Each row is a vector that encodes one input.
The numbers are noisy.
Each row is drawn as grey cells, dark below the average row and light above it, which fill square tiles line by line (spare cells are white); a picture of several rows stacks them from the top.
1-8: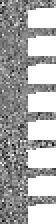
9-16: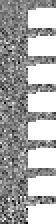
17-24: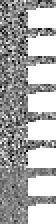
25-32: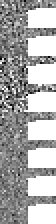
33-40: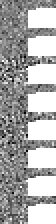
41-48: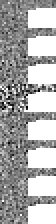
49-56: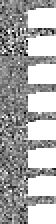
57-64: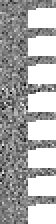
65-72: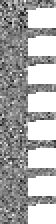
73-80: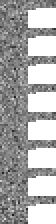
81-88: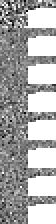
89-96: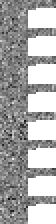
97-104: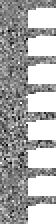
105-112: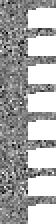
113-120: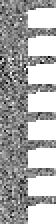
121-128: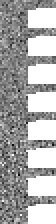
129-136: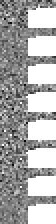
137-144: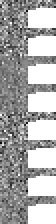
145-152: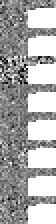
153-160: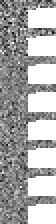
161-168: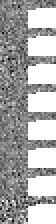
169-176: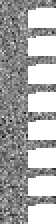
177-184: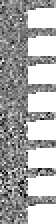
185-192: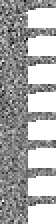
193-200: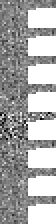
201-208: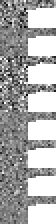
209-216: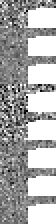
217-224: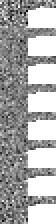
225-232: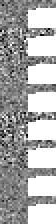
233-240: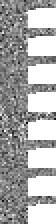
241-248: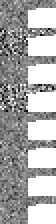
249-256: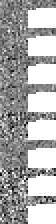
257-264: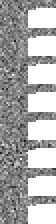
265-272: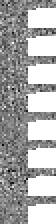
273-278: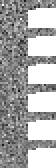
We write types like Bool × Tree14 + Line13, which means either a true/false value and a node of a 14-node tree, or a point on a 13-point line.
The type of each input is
Bool × (Circle11 + Unit) + Line8 + Line16.
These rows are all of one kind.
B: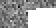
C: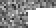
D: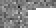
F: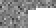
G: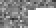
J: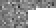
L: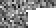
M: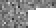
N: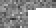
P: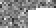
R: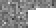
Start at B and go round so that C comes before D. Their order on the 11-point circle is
B, F, J, M, P, G, R, N, C, L, D.
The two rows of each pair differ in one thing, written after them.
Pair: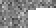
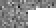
the place on the 11-point circle
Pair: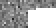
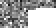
the true/false value
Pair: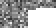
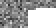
the place on the 11-point circle
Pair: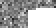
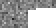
the place on the 11-point circle
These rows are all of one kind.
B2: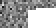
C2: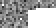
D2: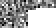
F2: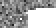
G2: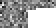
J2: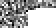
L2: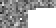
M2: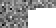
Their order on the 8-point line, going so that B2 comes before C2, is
M2, D2, B2, G2, C2, L2, F2, J2.
